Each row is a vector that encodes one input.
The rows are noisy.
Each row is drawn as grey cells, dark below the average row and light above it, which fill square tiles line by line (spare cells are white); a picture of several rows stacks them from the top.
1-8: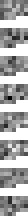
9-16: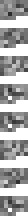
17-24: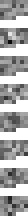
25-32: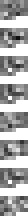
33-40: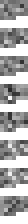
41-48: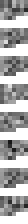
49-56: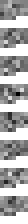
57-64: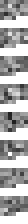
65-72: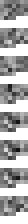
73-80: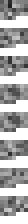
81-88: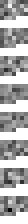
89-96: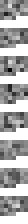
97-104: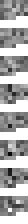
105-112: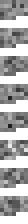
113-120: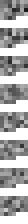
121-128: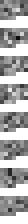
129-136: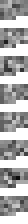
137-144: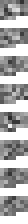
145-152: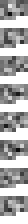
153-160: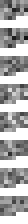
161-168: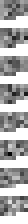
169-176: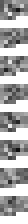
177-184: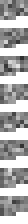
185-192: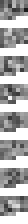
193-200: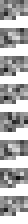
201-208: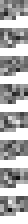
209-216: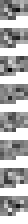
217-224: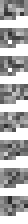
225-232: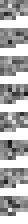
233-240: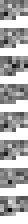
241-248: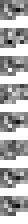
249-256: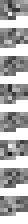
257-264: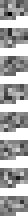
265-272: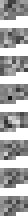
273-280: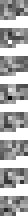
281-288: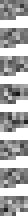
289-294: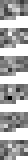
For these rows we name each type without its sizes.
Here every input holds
a point on a line and three true/false values.
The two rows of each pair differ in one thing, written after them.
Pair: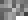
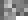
one of the three true/false values
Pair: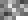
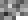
one of the three true/false values
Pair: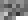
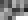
the place on the line
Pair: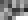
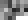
one of the three true/false values
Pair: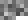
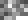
the place on the line
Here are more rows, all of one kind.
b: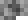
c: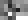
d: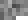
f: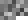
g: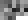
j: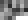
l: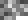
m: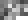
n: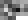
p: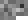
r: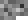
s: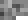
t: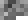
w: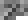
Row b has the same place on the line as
f, t and w.
